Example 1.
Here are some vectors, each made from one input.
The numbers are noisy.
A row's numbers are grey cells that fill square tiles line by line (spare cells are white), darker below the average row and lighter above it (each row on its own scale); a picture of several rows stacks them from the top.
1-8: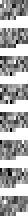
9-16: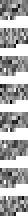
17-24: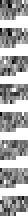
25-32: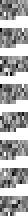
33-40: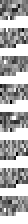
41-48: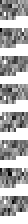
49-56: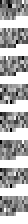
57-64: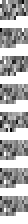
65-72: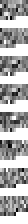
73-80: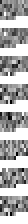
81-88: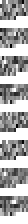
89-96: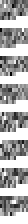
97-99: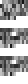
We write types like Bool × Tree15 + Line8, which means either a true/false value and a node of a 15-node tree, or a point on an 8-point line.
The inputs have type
Bool × Bool × Bool + Line10.
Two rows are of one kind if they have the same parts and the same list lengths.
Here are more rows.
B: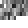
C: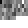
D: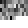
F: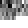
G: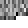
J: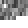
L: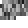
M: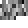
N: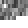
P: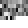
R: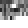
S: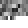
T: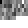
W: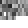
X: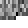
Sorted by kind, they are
B, G, J, L, M, N, X
C, D, F, P, R, S, T, W

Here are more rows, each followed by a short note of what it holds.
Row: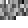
a point on a 10-point line
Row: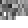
three true/false values
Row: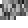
a point on a 10-point line
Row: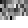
three true/false values
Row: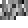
a point on a 10-point line
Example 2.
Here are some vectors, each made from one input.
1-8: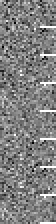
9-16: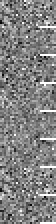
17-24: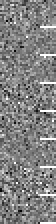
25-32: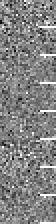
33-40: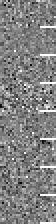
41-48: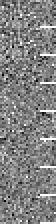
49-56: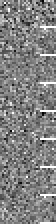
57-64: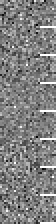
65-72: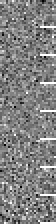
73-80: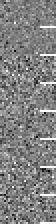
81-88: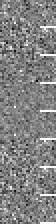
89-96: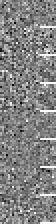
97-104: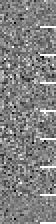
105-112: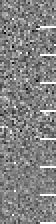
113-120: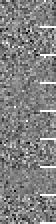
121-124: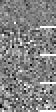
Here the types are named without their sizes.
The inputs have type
List(Circle).
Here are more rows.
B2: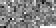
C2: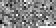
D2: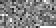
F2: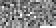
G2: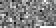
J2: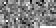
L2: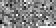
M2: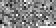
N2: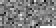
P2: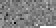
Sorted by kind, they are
B2, N2
C2, L2, M2
D2, F2, G2, J2, P2

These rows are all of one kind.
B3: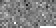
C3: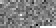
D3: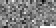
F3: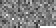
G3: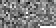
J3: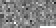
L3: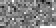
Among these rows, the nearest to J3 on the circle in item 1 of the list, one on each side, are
B3 and C3.
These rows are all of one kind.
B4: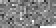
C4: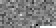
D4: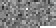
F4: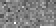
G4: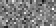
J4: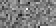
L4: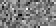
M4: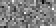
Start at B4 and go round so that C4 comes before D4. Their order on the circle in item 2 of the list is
B4, J4, M4, G4, F4, L4, C4, D4.
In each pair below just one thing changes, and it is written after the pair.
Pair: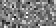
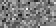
the place on the circle in item 1 of the list
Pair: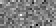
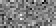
the place on the circle in item 2 of the list
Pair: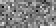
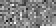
the place on the circle in item 1 of the list
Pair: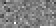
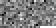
the place on the circle in item 1 of the list
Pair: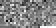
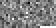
the place on the circle in item 1 of the list
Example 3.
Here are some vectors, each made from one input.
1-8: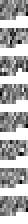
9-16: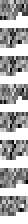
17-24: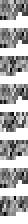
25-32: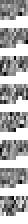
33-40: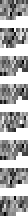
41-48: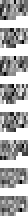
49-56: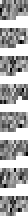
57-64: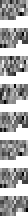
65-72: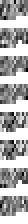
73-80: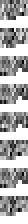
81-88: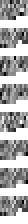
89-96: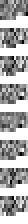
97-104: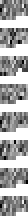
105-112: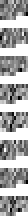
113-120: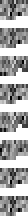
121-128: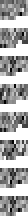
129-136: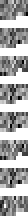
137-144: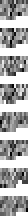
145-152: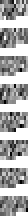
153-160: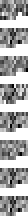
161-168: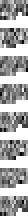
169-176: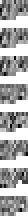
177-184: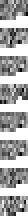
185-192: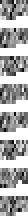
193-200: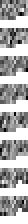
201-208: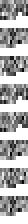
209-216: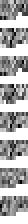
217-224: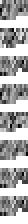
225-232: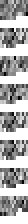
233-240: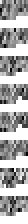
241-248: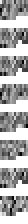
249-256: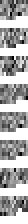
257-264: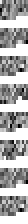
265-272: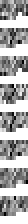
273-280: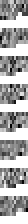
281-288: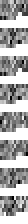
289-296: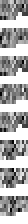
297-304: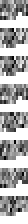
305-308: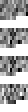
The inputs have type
Bool × Bool × Bool + Line11.
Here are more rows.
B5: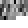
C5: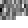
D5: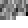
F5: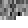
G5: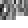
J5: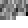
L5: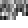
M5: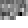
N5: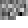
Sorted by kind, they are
B5, C5, D5, G5, J5, L5
F5, M5, N5

